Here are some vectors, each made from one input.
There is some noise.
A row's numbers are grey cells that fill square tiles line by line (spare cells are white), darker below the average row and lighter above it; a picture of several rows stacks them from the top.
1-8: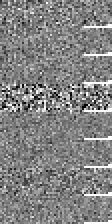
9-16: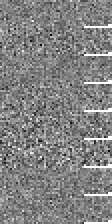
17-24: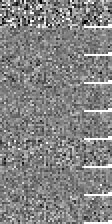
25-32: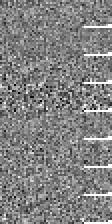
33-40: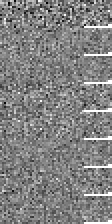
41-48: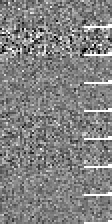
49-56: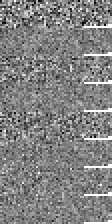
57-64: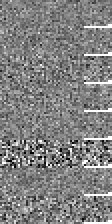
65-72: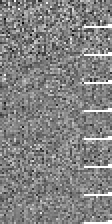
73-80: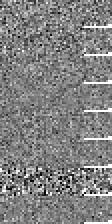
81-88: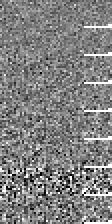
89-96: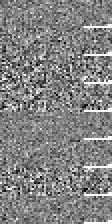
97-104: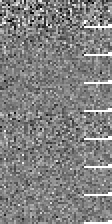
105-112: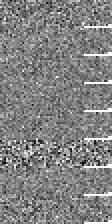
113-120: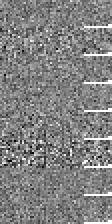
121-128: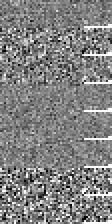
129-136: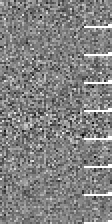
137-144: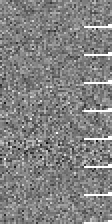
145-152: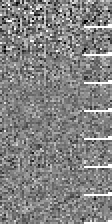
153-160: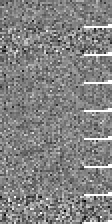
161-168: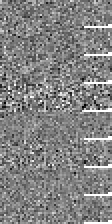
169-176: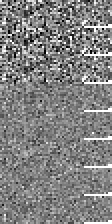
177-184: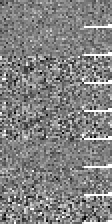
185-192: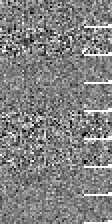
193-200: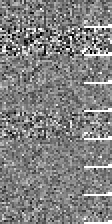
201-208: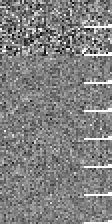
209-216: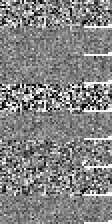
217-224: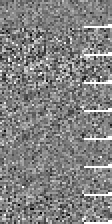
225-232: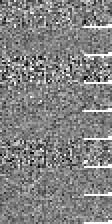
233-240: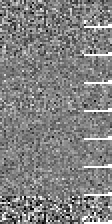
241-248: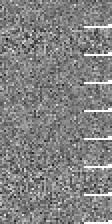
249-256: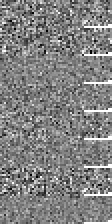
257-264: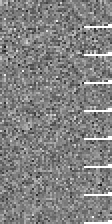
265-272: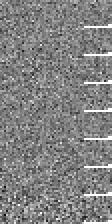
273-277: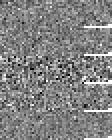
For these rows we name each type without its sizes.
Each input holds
a point on a circle and a true/false value, together with either a fixed value, or a node of a tree.
